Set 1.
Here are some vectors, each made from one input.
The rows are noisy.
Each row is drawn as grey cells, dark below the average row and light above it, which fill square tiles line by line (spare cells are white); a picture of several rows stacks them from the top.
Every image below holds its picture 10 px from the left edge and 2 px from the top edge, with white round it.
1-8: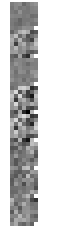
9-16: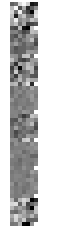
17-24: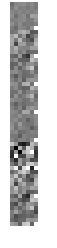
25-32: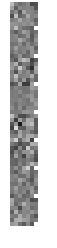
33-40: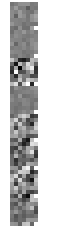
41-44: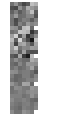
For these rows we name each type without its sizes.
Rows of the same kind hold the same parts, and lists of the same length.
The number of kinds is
3.
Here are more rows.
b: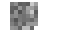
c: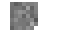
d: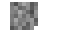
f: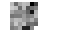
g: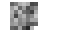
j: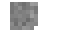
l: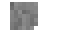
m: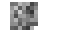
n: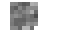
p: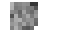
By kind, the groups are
b, g, j, l, m, n
c, d
f, p

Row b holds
three true/false values.
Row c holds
a fixed value.
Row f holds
a point on each of two lines.
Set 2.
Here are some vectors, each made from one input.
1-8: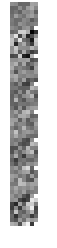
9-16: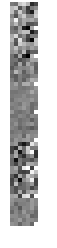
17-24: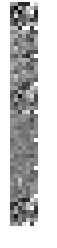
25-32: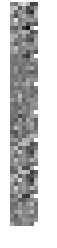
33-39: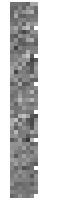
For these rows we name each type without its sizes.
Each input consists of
a point on a line and three true/false values.
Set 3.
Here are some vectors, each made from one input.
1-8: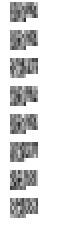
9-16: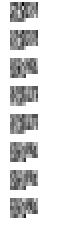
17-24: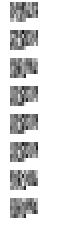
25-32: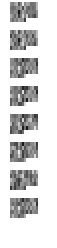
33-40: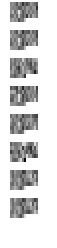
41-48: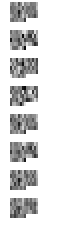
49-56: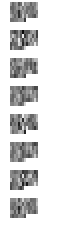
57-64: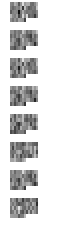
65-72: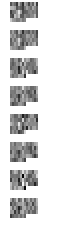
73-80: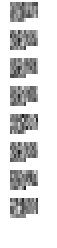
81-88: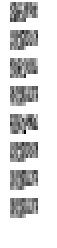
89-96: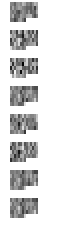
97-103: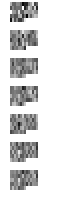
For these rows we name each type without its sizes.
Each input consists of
a node of a tree and a true/false value.
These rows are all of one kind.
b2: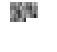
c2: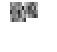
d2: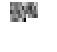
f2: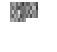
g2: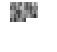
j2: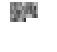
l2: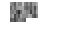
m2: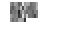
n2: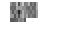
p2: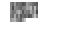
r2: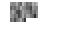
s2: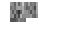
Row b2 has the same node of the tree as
f2, g2 and r2.
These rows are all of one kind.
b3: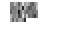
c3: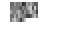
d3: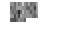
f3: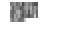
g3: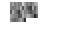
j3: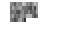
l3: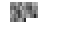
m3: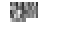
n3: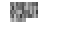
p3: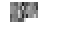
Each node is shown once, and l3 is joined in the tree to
g3.
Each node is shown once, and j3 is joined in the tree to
m3 and p3.
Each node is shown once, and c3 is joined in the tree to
b3.
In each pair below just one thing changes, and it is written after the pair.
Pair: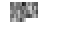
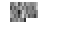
the true/false value
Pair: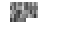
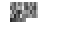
the node of the tree
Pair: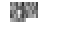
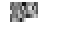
the node of the tree
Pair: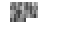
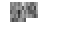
the node of the tree
